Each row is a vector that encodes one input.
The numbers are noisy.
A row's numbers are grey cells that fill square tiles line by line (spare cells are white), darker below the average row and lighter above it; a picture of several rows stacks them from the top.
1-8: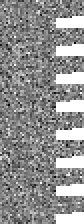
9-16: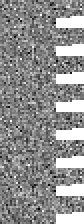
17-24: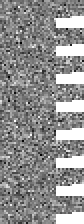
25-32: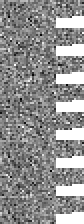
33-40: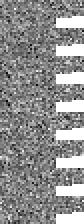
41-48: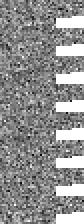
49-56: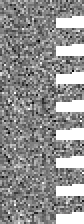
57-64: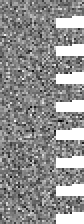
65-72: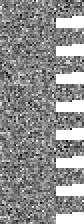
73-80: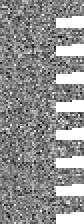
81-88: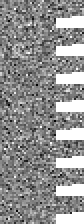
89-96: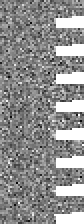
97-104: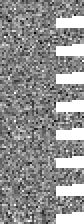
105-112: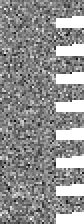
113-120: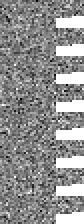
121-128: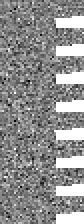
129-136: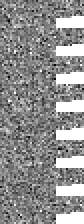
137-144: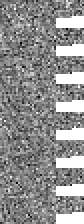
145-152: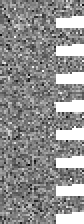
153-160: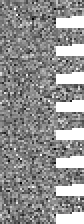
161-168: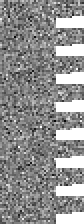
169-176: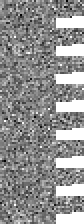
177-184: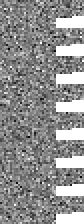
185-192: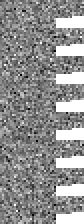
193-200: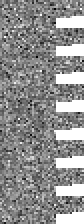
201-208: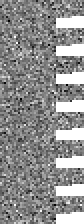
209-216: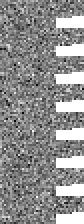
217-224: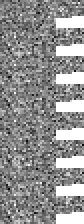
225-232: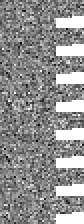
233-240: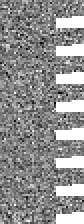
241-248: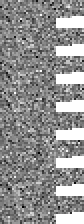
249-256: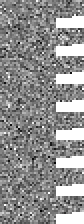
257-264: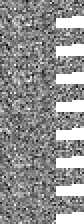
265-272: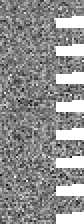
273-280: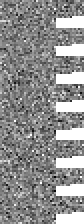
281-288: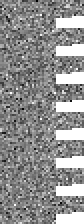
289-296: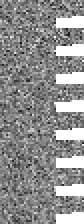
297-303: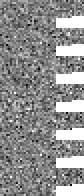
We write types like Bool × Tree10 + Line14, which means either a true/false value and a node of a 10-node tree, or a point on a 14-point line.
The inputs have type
Bool × Circle10 × (Tree13 + Unit).
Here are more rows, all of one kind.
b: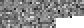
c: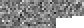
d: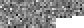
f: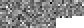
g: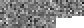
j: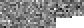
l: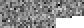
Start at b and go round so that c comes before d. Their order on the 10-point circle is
b, c, f, j, d, g, l.
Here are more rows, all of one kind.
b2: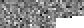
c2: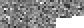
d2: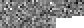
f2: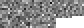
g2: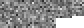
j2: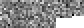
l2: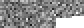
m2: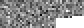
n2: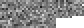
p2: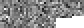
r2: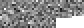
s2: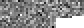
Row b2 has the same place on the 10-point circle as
c2, j2, p2 and r2.
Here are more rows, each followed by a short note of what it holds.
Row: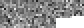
a point on a 10-point circle and a true/false value
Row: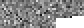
a point on a 10-point circle, a node of a 13-node tree and a true/false value
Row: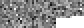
a point on a 10-point circle and a true/false value
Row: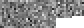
a point on a 10-point circle, a node of a 13-node tree and a true/false value
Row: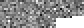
a point on a 10-point circle, a node of a 13-node tree and a true/false value
